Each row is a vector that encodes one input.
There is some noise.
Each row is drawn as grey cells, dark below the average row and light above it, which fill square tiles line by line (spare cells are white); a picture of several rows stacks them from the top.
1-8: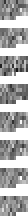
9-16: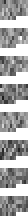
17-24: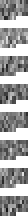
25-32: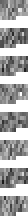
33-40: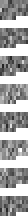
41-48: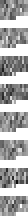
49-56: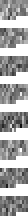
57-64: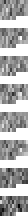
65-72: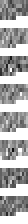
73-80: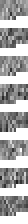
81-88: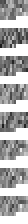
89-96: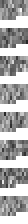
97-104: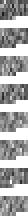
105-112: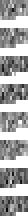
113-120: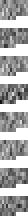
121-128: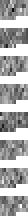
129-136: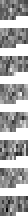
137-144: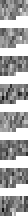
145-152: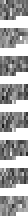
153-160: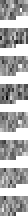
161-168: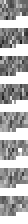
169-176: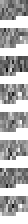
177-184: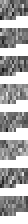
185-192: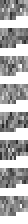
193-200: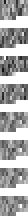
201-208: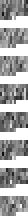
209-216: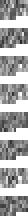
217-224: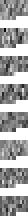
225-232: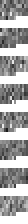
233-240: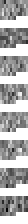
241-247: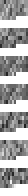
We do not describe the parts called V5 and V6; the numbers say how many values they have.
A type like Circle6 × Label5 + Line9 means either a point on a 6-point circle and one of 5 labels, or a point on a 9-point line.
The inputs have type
(Line8 + V6) × V5 + List2(Line7).
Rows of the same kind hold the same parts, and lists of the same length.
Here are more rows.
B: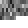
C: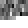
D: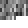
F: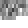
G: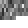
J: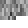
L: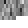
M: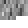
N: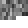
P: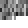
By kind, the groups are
B, C, G
D, P
F
J, L, M
N

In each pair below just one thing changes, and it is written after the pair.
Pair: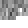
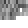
the place on the 7-point line in item 1 of the list
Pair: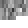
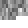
the place on the 7-point line in item 2 of the list
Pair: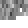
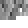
the place on the 7-point line in item 1 of the list
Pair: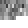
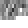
the place on the 7-point line in item 2 of the list
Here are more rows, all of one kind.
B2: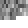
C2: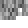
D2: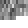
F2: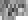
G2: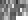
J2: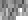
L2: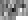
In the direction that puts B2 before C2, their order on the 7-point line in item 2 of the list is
F2, B2, J2, C2, G2, L2, D2.
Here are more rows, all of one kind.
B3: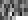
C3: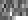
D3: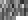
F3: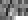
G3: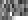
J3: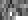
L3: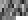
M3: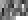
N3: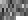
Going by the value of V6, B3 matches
D3 and G3.
